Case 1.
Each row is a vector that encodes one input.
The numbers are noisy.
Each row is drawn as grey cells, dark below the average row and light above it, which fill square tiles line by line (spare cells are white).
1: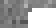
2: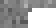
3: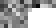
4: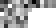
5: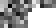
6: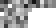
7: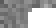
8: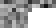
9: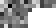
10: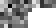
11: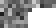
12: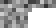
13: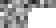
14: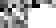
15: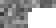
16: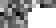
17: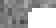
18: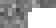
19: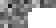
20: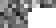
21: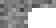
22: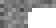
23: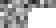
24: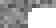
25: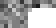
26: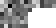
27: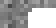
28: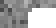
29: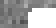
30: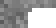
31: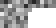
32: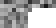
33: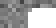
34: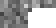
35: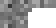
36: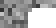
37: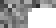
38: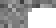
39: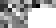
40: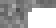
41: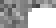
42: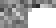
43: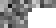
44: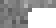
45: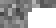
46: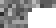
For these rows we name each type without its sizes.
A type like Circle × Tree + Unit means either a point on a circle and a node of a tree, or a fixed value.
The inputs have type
List(Line).
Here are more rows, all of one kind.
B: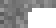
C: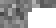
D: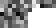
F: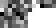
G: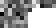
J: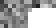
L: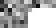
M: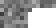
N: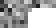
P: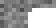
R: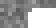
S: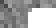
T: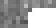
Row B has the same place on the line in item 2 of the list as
P and T.
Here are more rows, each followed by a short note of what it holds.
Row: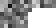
a list of one item
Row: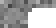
a list of one item
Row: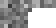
a list of one item
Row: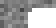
a list of two items
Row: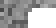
a list of one item
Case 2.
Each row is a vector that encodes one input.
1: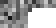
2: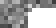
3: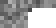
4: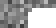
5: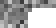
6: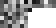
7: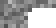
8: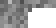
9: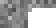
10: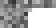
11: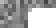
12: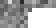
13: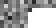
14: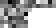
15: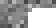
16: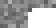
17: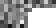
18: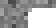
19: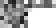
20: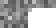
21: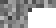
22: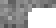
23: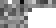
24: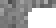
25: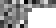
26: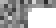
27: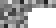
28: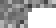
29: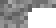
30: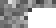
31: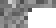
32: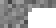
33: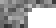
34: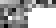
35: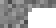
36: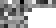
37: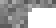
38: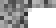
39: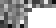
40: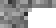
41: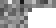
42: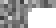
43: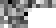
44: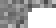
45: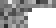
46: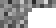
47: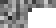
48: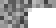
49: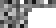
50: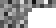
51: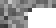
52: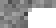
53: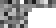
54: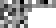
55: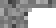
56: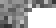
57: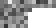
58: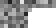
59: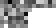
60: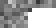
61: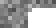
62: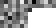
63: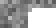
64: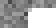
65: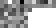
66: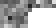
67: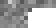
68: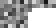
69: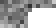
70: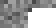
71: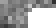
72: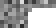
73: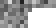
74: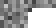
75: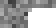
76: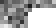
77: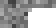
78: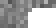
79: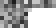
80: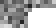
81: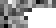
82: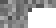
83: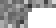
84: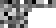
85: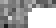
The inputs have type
Line7 + Line12.
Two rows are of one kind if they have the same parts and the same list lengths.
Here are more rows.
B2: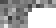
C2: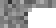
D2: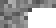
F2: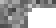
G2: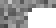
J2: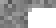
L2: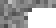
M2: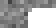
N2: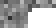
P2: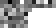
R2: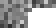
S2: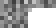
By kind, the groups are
B2, D2, G2, L2, N2
C2, F2, J2, M2, P2, R2, S2

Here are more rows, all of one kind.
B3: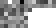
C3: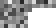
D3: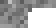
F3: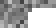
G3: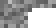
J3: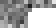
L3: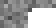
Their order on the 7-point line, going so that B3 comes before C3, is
B3, D3, F3, C3, G3, J3, L3.
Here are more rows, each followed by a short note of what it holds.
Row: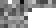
a point on a 7-point line
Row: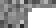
a point on a 12-point line
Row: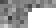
a point on a 7-point line
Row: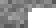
a point on a 12-point line
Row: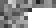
a point on a 7-point line
